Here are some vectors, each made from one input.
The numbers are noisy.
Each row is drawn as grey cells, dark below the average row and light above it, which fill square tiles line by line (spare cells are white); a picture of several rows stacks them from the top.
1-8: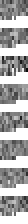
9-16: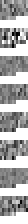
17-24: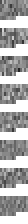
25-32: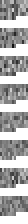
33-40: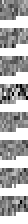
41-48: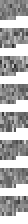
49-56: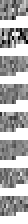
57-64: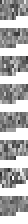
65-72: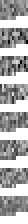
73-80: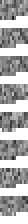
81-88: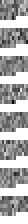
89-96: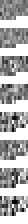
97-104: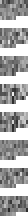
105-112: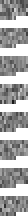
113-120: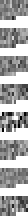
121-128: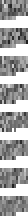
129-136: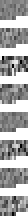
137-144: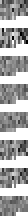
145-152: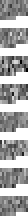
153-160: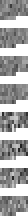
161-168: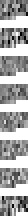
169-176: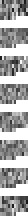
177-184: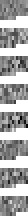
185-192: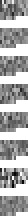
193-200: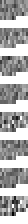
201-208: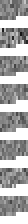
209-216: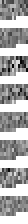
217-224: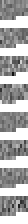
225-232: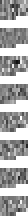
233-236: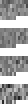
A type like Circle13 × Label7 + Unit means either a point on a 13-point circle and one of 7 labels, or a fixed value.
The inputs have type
Line12 + Line15.
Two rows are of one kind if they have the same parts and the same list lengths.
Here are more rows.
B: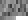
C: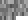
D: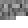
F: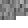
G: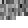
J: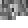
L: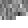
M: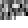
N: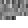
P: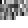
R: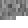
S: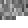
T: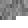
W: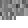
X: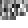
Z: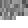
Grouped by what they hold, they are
B, C, D, F, M, P, R, T
G, J, L, N, S, W, X, Z

